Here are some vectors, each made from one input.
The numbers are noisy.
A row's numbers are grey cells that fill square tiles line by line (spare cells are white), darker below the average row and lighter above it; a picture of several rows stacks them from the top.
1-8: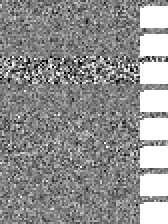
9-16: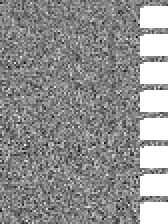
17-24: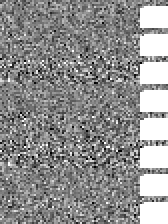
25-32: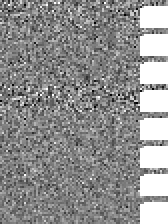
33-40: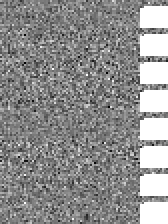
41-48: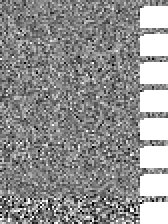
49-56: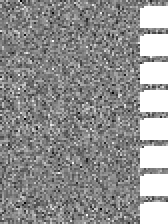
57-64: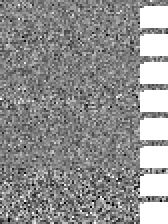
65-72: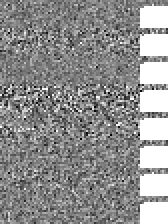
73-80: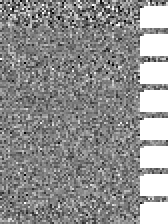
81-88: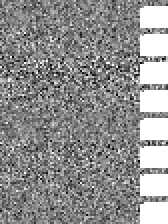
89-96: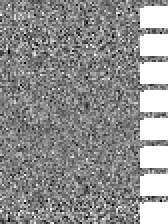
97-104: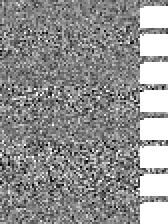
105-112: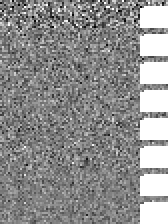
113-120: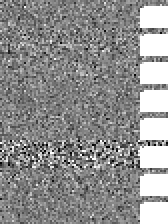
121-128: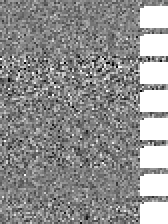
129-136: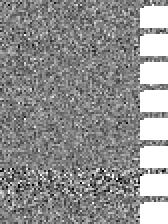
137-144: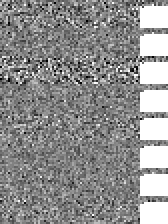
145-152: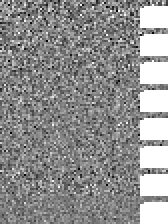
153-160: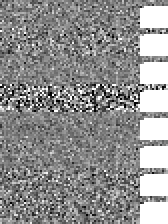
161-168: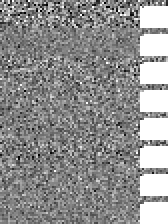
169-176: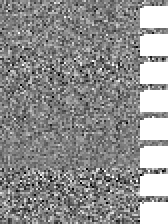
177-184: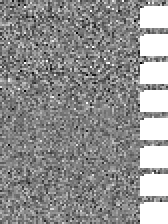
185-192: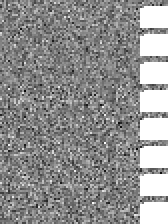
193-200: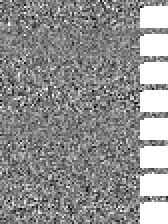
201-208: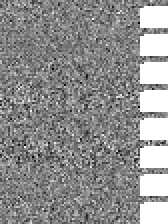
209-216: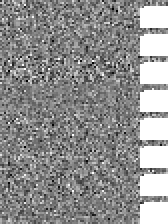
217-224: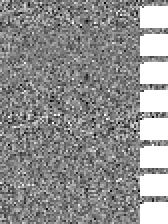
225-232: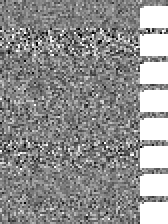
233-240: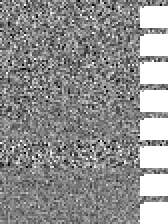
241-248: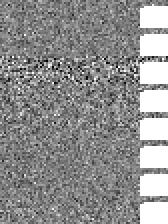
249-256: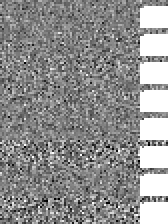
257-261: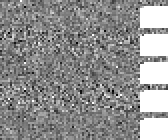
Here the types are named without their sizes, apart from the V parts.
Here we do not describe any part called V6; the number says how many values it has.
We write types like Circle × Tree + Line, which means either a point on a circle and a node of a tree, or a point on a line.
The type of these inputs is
(Bool × Bool × Bool + Label) × List(V6).
